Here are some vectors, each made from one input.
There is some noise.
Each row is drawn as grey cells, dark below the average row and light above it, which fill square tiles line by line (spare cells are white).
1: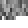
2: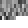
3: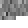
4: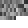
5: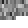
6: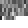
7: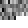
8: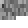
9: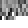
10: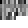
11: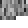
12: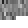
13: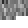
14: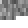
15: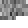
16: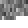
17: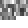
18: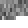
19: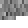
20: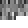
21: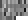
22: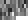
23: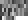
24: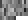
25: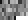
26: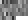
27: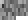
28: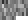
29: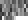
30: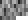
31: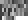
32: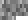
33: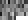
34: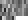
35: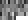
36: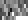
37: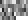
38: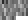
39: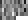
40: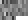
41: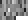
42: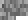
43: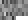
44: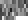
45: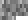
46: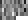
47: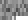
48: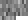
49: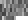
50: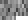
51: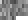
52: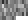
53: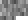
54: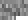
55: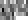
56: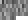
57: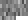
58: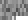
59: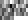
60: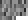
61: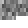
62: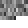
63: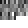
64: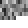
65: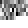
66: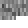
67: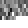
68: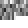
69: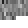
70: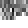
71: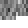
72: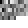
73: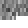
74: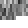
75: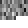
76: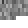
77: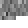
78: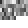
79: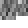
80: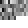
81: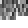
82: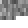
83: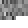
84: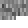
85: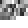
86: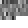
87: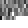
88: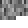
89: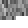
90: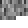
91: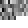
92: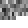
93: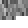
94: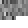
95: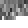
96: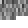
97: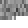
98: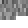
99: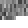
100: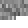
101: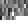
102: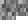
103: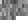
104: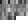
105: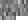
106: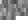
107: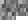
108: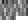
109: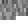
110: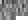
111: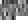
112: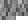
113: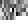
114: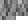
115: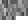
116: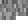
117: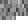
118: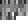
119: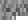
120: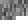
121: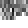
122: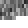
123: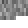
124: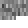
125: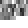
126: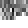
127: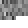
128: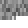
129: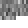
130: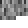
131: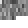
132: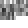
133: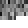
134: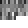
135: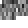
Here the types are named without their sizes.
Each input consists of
either four true/false values, or a list of points on a line.
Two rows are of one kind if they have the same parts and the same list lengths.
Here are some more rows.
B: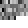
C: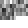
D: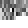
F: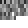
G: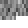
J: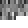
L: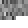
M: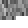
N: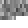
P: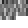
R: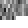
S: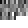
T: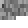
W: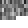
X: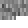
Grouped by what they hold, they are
B, J, S
C, F
D
G, L, M, N, P, T, X
R, W

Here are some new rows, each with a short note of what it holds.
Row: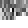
the empty list
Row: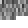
four true/false values
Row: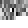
the empty list
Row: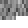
four true/false values
